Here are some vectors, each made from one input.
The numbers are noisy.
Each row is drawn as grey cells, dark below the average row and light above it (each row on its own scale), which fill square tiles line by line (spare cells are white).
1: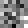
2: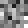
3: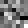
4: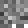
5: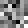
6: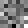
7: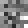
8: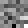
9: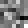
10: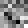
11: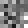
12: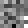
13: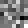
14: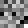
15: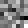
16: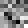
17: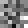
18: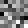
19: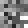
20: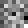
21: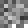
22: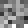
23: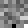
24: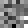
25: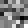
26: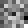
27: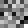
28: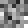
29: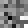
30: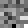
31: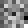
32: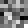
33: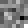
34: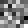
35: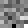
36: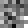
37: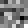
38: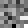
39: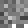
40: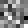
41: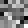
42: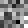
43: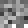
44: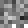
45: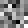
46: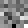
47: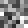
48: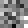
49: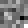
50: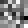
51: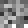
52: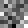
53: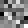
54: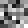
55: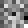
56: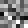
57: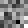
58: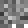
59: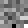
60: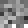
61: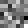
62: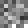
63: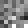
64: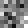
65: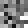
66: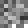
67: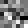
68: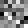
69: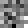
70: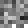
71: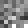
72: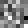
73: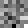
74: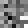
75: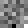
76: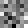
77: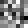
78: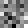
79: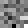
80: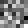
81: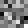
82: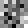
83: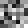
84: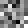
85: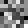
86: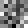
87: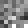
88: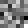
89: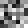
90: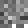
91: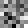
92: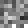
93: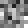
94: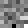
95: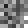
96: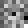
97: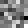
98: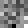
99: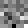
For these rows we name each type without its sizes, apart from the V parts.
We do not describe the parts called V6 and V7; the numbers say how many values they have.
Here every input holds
a true/false value, together with either a point on a line and a value of V7, or a value of V6.
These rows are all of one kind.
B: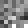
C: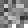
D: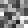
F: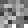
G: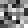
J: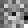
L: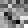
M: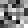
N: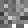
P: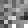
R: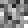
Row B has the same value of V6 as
G, M and P.
